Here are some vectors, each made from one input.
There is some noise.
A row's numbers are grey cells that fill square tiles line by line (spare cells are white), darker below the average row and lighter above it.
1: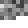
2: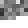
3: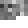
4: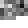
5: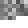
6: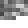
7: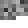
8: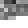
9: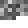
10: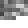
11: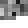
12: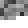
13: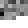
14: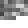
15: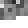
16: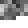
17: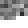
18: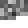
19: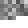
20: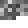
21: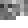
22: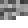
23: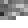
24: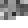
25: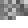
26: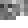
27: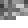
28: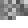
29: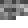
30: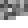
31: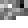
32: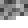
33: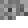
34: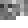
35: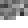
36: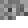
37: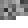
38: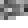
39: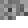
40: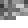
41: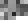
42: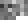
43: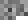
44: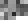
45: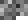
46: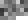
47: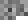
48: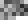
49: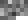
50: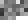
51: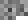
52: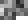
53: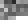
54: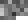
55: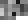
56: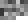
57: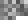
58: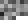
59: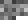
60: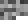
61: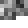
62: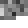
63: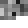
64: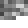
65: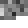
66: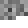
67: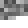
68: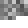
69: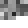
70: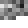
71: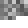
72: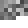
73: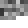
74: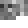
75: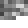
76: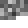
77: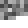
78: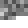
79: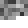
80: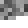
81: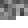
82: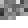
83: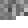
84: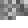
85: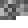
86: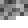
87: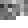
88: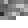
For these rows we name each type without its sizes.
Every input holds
a point on a line, together with either a point on a circle, or a fixed value.
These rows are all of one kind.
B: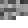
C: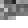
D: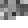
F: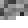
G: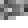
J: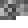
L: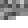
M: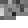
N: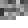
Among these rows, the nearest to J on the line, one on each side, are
G and N.
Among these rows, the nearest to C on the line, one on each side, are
L and M.
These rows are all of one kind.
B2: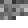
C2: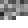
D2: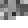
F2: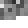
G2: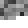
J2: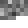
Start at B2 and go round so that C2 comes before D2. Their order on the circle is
B2, C2, F2, G2, D2, J2.
